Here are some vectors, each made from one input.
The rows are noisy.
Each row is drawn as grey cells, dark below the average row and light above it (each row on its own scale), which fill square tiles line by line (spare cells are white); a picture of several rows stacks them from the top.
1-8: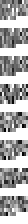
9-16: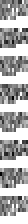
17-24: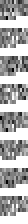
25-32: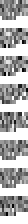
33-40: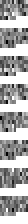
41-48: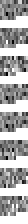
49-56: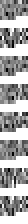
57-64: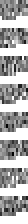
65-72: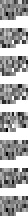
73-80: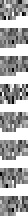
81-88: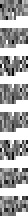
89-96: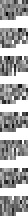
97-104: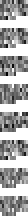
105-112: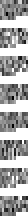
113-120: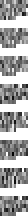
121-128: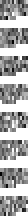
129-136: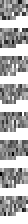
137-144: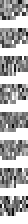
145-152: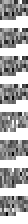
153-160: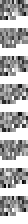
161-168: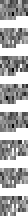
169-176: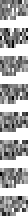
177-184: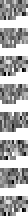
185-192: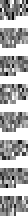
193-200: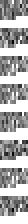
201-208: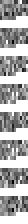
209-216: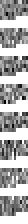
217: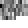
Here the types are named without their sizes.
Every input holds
either a point on a line, or three true/false values.
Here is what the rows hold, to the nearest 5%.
About 60% of them hold a point on a line. The rest hold three true/false values.
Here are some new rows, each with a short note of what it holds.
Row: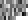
a point on a line
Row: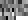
a point on a line
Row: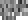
a point on a line
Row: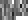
three true/false values
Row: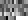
a point on a line
